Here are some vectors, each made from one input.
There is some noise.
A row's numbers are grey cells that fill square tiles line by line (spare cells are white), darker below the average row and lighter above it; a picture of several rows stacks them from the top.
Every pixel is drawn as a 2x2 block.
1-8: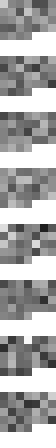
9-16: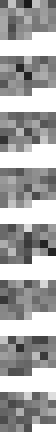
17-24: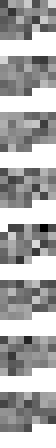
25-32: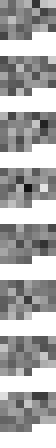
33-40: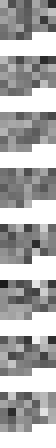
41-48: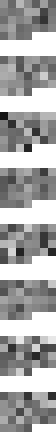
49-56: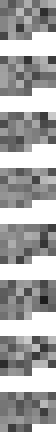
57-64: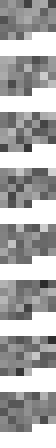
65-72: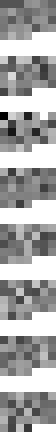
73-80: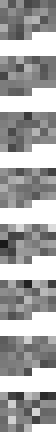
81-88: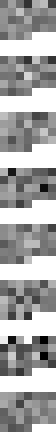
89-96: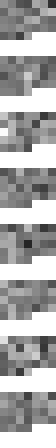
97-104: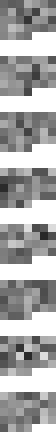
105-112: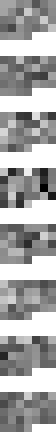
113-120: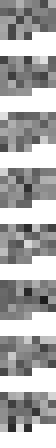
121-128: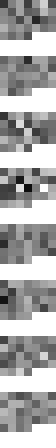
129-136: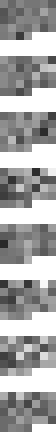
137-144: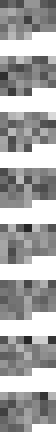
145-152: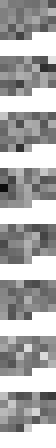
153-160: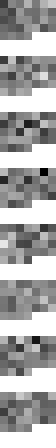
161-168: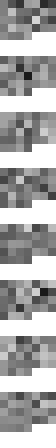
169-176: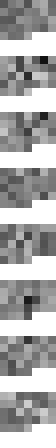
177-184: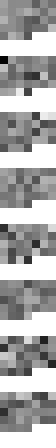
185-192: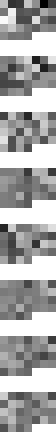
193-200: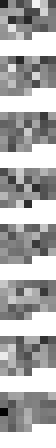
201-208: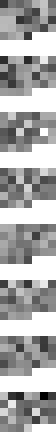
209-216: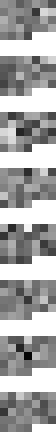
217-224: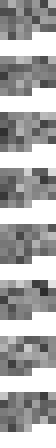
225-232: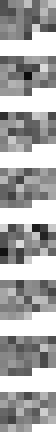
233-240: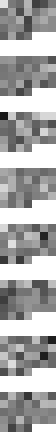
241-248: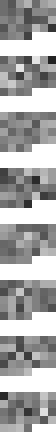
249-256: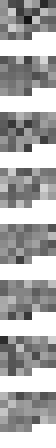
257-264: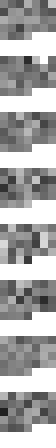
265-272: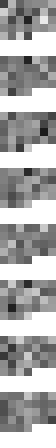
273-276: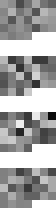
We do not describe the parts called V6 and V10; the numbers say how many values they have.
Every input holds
a point on a 12-point line, a true/false value, a value of V6 and a value of V10.
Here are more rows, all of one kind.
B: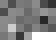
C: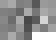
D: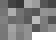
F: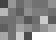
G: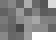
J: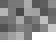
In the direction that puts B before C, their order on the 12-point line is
B, C, D, J, F, G.
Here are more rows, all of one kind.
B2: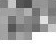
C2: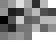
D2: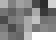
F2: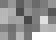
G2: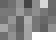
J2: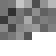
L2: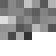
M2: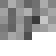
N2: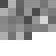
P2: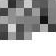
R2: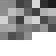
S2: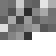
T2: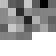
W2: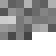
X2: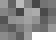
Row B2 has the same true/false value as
D2, G2, P2 and R2.
